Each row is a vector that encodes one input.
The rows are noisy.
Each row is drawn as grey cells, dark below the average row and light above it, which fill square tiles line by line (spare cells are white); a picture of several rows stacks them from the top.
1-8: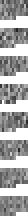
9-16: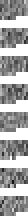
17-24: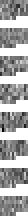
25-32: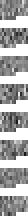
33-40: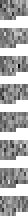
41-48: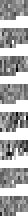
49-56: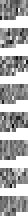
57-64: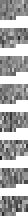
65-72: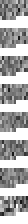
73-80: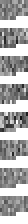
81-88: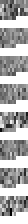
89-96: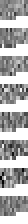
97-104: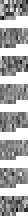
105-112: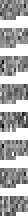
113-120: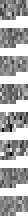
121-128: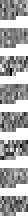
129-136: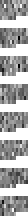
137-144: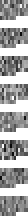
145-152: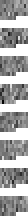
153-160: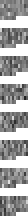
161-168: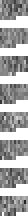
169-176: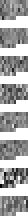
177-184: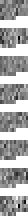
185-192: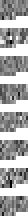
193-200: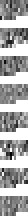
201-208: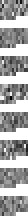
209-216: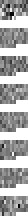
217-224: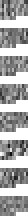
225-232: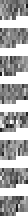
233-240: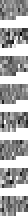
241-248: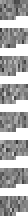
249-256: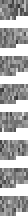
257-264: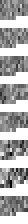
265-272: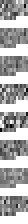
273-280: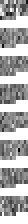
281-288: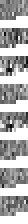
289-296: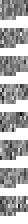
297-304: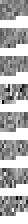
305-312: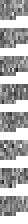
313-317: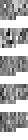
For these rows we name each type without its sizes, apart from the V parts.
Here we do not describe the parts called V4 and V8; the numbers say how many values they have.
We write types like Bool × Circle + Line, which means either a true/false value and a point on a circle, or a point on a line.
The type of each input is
Bool × Line × (Tree + V8) + V4.
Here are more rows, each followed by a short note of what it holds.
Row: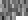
a point on a line, a true/false value and a value of V8
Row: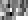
a value of V4
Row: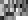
a value of V4
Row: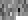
a point on a line, a node of a tree and a true/false value
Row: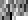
a value of V4
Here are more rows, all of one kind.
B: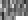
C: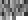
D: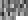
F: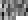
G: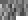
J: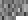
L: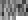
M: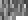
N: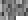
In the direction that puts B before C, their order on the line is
J, M, B, C, F, D, N, L, G.
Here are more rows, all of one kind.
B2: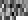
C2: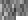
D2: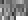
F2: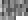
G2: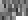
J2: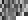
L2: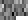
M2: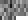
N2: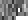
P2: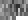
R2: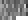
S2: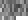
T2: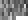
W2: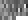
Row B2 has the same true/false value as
L2, M2, N2 and P2.
